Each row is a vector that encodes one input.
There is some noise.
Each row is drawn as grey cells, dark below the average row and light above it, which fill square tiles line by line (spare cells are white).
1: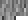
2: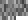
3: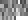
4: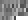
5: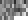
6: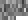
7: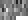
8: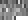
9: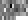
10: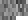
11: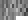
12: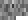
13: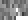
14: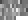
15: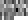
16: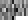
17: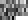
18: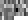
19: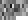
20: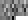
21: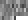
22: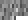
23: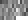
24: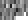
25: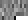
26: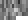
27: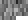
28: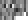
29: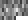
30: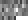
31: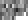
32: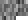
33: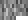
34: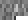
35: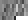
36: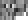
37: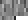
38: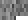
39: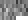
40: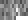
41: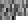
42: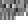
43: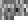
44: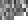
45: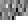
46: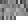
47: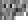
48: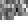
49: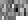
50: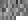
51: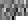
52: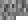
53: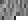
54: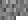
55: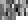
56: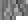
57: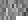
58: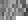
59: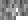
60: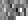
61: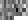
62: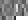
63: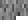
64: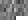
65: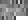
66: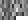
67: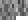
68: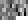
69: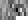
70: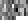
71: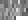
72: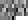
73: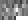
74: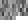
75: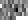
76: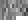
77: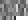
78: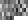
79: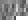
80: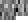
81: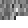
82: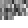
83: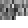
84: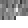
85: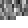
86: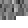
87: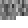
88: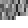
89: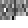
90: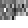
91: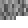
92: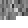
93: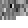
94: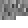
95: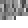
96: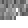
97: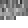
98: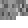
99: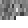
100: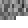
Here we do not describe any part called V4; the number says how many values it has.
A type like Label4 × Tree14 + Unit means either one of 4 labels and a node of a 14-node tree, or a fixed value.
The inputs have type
Bool × Bool × Bool × Bool + (Tree7 + Unit) × V4.
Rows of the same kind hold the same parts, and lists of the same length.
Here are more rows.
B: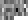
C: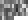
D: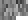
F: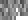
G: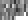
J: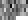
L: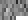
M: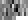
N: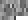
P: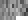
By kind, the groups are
B, C, M
D, F, L, N, P
G, J

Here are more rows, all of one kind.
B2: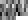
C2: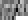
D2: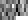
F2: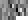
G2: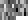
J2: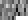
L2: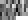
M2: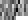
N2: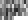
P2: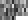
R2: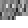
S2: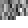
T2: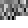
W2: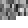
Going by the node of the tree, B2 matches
D2, L2, N2 and P2.
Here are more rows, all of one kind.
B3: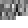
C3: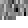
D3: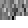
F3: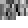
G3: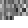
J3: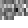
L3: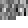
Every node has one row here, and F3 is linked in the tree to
B3.
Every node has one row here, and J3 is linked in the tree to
C3 and L3.
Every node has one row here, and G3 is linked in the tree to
D3.
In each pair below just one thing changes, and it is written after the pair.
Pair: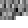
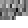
the node of the tree
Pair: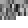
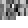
the node of the tree
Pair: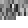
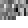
the node of the tree
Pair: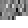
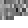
the value of V4
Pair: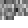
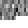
the value of V4
